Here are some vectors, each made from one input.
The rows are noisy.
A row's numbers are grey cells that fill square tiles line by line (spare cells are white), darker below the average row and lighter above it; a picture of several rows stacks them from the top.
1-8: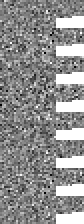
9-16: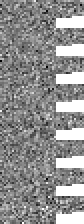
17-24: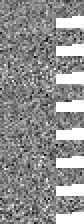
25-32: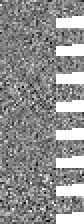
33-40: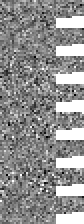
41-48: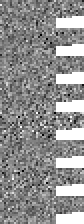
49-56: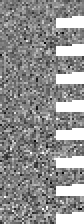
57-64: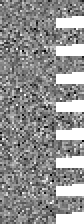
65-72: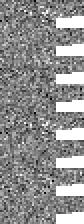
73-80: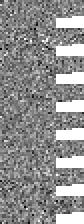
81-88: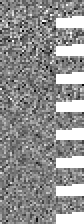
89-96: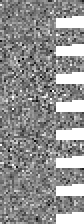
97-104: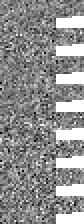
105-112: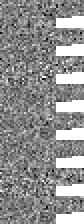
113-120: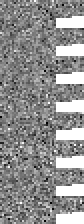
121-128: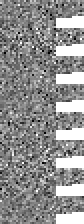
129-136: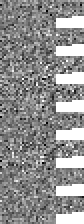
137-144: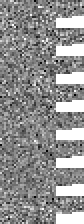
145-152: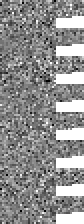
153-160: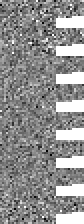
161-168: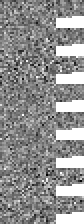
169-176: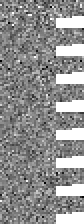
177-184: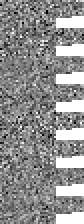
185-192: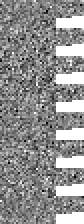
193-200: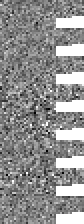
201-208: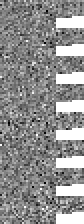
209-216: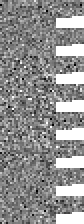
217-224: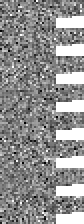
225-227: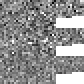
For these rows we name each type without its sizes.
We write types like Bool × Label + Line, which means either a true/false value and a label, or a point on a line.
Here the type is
(Bool × Bool × Bool + Line) × (Label + Line × (Tree + Unit)).
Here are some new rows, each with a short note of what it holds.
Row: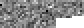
a point on each of two lines and a node of a tree
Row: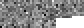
a point on each of two lines
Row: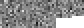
a point on a line, a node of a tree and three true/false values
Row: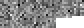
a label and three true/false values
